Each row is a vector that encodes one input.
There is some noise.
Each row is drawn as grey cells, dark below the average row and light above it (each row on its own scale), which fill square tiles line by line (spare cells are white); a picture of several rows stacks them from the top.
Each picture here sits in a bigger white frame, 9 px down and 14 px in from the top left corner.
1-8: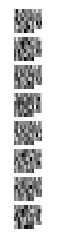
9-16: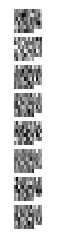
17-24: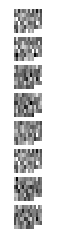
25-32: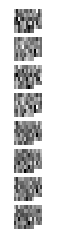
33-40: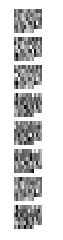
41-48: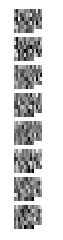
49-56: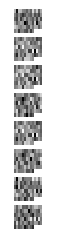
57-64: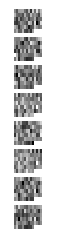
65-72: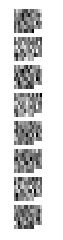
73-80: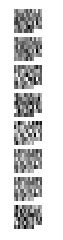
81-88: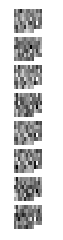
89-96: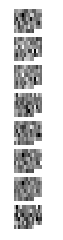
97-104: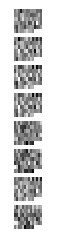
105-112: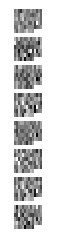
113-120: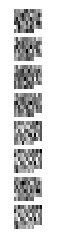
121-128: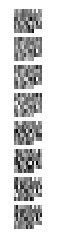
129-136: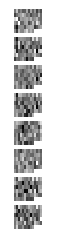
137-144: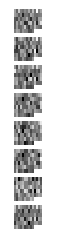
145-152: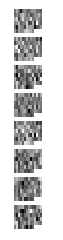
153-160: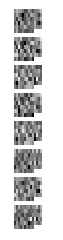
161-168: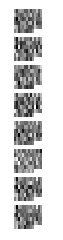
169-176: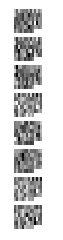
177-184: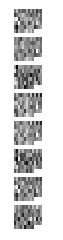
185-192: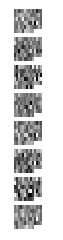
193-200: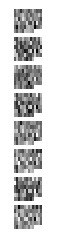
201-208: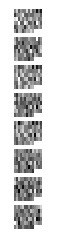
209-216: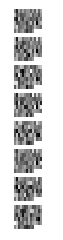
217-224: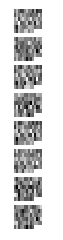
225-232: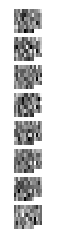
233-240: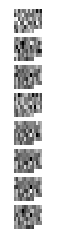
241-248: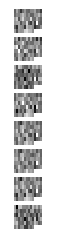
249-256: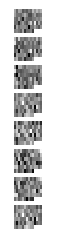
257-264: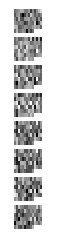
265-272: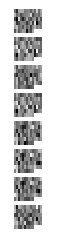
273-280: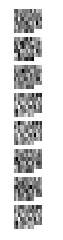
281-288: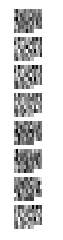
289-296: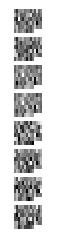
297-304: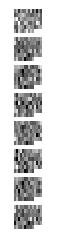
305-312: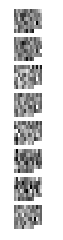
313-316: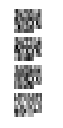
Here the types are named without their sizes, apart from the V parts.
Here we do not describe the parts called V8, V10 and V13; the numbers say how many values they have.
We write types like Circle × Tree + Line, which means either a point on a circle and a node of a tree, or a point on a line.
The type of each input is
Label × Label × (Label × Label + V8 × V10) + Line × V13.
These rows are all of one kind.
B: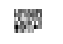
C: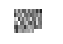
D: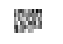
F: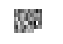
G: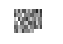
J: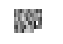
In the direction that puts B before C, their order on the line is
B, C, D, J, F, G.
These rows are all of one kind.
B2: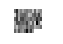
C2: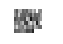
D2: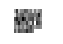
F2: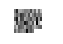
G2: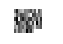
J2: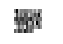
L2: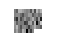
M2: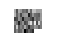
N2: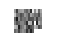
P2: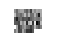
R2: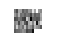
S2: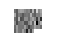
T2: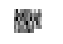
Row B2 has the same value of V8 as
C2, D2, J2 and R2.
